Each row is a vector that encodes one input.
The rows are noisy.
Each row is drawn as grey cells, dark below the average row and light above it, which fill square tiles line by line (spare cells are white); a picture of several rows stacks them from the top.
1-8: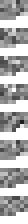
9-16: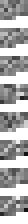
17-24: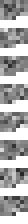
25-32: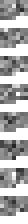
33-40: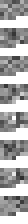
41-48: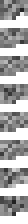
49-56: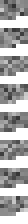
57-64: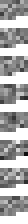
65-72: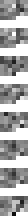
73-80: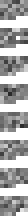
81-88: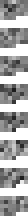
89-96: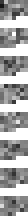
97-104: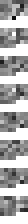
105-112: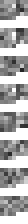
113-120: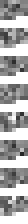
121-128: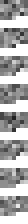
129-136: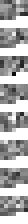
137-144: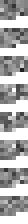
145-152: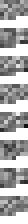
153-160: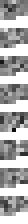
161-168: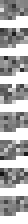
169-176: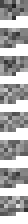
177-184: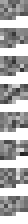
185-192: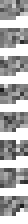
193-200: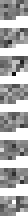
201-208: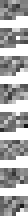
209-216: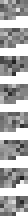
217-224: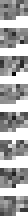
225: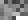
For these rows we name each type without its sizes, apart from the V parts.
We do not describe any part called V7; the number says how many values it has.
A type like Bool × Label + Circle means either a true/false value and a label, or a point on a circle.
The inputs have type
(Bool × V7 + Line) × Label.
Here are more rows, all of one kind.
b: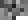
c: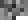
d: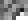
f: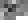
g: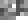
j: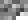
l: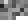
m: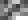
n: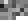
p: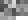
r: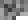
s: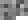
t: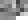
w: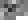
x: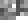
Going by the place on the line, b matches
c, d, l and n.
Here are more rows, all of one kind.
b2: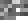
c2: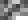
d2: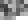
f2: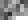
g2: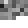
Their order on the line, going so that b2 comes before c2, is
g2, d2, b2, f2, c2.
